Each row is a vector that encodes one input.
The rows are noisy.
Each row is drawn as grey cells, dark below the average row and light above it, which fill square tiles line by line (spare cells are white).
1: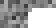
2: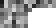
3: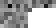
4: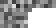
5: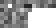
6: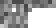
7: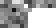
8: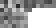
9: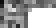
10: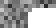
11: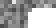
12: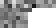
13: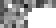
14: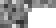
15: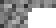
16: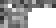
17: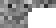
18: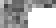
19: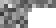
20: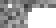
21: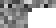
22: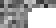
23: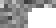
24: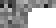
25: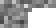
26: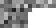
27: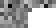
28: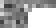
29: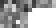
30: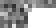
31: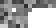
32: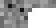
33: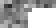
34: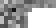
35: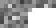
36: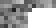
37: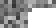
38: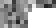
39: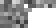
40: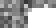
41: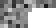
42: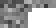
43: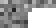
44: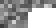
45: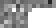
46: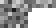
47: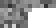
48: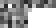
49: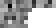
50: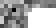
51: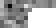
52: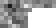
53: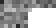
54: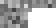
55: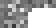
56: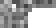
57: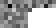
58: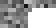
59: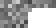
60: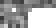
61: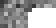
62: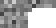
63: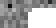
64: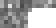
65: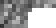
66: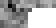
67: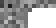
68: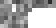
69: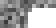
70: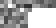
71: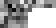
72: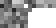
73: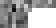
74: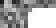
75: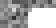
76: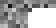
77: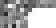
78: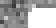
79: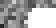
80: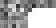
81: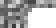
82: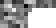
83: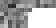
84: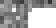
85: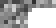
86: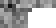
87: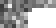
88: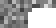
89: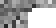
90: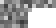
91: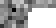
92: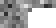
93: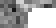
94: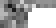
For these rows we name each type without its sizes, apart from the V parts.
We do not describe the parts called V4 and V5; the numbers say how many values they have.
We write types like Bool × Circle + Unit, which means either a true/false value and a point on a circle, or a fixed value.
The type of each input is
Circle × Circle × V4 × V5.
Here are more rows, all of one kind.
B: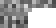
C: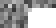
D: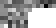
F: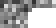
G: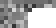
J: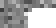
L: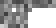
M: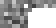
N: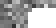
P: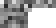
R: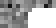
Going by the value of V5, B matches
C and J.
